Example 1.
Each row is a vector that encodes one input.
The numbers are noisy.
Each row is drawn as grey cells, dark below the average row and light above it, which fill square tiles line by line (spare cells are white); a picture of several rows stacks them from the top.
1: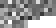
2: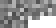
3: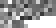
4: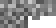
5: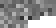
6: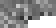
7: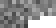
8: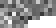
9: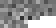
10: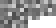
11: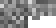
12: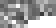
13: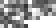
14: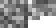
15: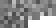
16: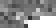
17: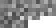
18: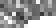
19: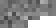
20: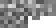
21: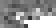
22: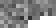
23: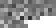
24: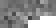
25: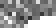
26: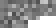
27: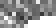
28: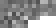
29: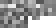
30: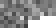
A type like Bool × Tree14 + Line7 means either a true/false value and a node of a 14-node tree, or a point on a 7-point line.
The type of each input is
Line5.
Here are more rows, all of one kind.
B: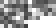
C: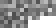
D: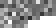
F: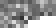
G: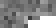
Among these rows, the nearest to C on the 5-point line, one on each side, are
B and G.
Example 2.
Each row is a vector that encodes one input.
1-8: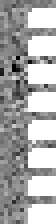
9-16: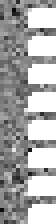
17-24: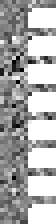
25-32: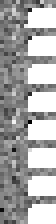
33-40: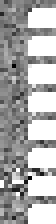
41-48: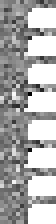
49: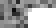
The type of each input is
Label7.
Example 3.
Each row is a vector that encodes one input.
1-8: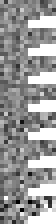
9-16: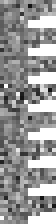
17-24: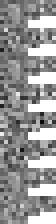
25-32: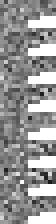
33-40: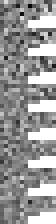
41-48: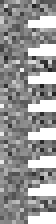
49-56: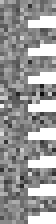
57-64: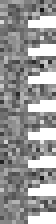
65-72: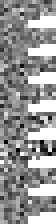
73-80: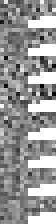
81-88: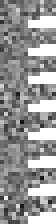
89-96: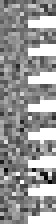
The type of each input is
Bool × Bool × Bool.
